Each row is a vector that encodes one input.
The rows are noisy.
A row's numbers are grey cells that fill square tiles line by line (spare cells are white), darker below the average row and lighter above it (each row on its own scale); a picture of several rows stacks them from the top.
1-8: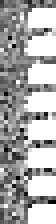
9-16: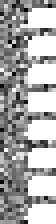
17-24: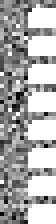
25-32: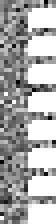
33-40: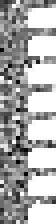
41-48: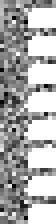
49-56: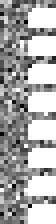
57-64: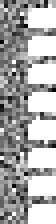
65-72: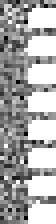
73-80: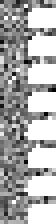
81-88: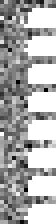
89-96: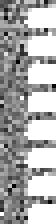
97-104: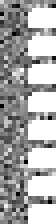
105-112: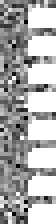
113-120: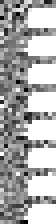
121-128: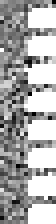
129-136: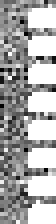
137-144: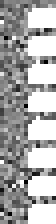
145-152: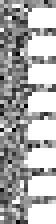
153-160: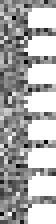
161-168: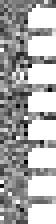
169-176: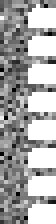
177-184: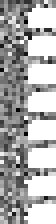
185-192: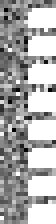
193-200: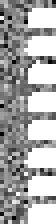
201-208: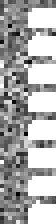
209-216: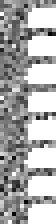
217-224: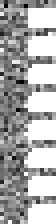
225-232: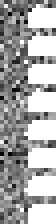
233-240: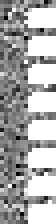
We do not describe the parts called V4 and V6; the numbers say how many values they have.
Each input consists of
a point on an 8-point line, together with either one of 7 labels and a value of V4, or a value of V6.
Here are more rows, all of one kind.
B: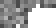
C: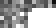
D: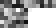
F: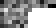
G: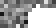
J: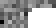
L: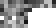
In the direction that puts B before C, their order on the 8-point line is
J, G, F, B, D, L, C.
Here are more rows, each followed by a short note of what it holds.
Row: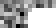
a point on an 8-point line and a value of V6
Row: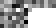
one of 7 labels, a point on an 8-point line and a value of V4
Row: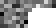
one of 7 labels, a point on an 8-point line and a value of V4
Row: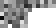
a point on an 8-point line and a value of V6
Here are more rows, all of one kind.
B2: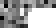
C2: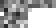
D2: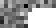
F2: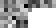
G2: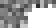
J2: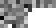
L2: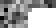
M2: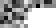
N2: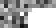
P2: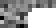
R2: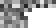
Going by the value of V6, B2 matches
D2 and N2.
